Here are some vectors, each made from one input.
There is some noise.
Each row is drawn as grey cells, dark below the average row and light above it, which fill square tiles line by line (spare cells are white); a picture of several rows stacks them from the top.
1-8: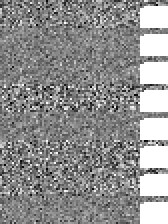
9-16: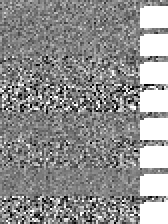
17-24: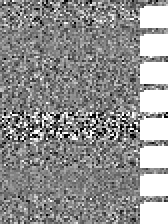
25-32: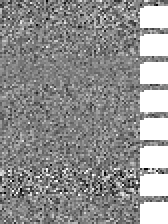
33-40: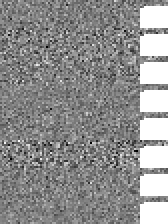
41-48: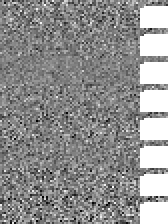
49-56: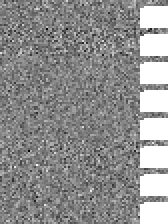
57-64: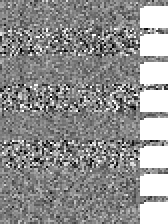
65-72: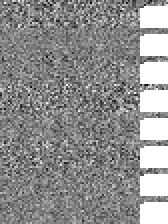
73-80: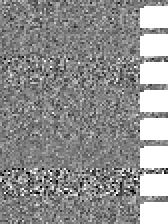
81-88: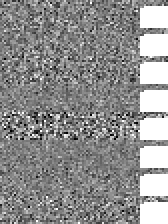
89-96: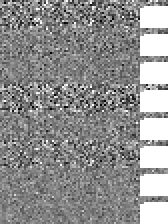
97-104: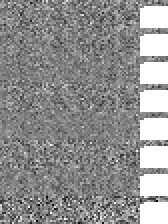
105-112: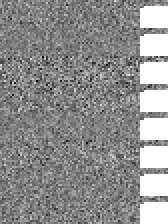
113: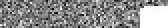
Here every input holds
either a point on an 11-point circle, or a point on a 7-point line.
